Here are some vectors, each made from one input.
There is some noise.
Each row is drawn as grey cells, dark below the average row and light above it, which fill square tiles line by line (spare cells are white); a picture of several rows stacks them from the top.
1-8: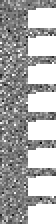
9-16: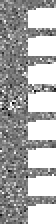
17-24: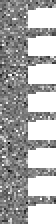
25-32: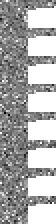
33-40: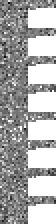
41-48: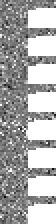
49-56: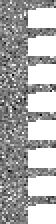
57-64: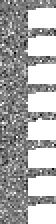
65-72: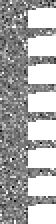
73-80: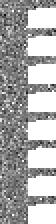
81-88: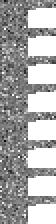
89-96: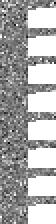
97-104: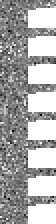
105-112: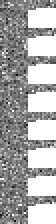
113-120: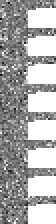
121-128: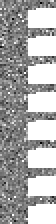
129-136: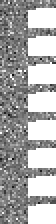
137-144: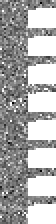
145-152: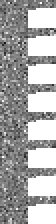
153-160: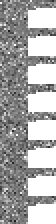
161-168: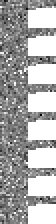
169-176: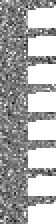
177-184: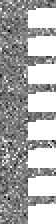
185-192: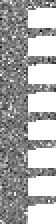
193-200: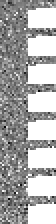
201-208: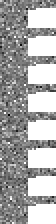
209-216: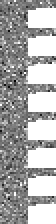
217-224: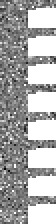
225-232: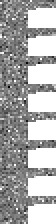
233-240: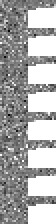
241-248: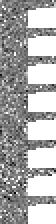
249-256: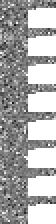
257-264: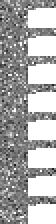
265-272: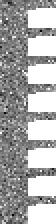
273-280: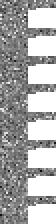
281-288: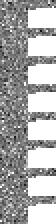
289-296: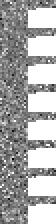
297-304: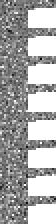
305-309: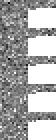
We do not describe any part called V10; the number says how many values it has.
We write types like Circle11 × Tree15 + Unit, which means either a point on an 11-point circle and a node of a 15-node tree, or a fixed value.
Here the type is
(Bool × Bool × Bool + Circle11) × V10.
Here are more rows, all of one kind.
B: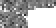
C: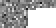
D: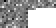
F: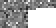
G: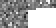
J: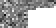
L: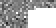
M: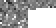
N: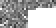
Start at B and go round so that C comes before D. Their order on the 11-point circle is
B, G, L, M, J, N, C, F, D.
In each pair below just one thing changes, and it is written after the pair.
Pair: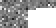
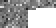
the value of V10
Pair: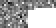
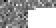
the value of V10
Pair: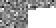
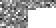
the value of V10
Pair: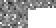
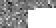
the place on the 11-point circle
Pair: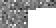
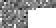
the place on the 11-point circle
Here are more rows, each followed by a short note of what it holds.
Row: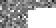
a point on an 11-point circle and a value of V10
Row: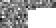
three true/false values and a value of V10
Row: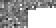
a point on an 11-point circle and a value of V10
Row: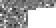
a point on an 11-point circle and a value of V10
